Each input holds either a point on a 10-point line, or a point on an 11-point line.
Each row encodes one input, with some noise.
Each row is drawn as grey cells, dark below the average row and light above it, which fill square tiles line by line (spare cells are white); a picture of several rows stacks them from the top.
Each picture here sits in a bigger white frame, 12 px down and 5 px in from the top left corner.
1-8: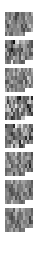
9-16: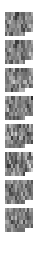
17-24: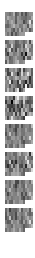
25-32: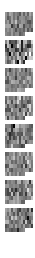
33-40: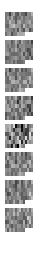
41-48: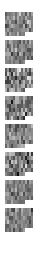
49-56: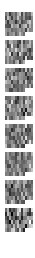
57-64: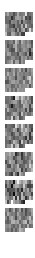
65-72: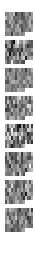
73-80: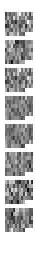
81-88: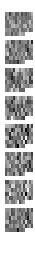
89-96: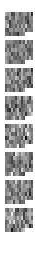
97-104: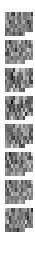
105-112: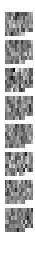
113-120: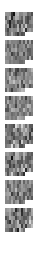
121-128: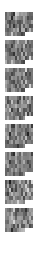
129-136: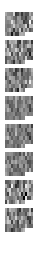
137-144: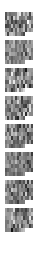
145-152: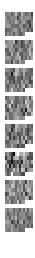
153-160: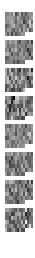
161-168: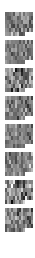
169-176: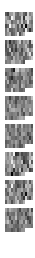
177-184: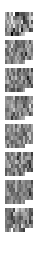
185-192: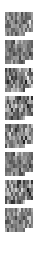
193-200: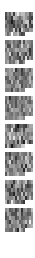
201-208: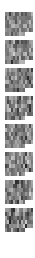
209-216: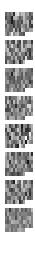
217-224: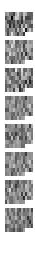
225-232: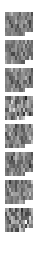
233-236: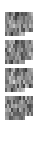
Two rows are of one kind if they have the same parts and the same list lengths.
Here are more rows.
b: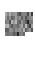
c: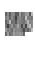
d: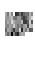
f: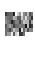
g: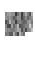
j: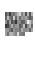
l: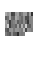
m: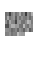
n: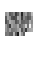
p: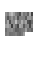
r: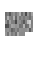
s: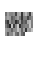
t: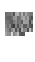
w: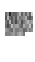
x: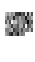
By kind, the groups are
b, f, l, p, t, x
c, d, g, j, m, n, r, s, w

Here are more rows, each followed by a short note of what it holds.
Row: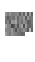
a point on an 11-point line
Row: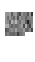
a point on an 11-point line
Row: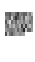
a point on a 10-point line
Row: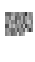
a point on a 10-point line
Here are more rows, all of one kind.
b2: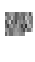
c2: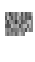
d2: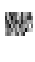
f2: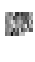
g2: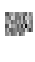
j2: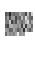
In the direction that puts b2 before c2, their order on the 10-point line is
b2, d2, j2, f2, c2, g2.
